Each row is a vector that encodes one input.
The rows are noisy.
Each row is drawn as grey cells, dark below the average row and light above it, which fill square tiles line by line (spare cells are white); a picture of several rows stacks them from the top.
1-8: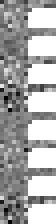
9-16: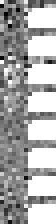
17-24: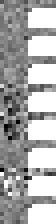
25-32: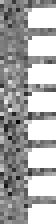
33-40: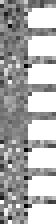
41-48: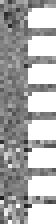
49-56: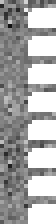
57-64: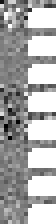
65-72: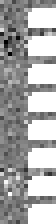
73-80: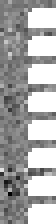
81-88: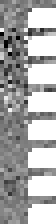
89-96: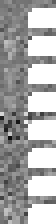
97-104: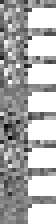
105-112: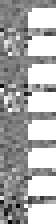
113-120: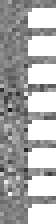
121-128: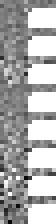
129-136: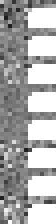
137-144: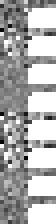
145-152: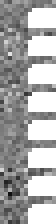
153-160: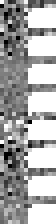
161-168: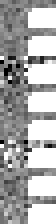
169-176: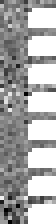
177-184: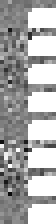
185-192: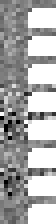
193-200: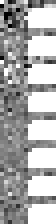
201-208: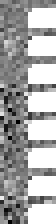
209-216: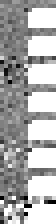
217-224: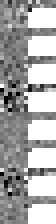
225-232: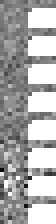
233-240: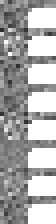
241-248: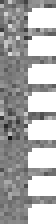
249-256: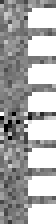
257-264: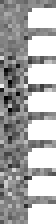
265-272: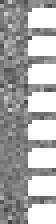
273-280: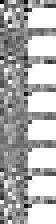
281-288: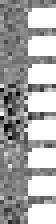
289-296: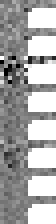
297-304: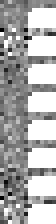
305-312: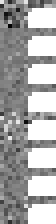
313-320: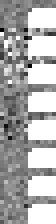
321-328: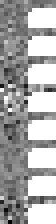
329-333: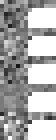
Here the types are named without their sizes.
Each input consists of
a list of points on a line.
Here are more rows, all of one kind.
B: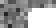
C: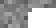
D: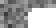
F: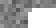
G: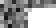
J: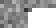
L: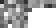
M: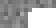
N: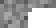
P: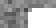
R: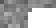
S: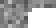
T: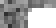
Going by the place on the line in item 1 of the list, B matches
D and M.
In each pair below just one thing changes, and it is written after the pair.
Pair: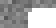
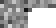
the place on the line in item 1 of the list
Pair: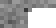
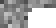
the place on the line in item 1 of the list
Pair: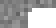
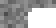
the place on the line in item 2 of the list
